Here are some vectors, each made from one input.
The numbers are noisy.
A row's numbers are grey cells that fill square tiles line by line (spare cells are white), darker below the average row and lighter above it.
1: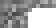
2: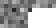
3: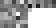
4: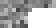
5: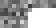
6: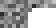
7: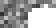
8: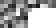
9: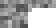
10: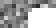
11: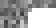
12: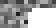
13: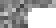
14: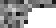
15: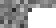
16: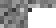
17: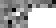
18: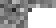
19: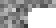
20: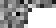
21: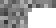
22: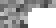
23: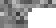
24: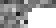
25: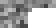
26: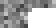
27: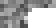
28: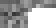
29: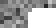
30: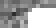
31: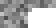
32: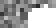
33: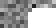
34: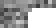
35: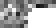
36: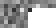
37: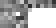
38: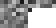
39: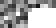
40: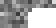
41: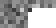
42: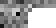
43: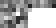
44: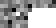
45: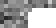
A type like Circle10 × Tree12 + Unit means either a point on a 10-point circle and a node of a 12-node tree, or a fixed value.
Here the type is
Label6 × Line5.
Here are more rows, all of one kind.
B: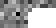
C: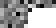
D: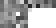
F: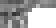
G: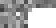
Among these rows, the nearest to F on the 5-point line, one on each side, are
B and G.
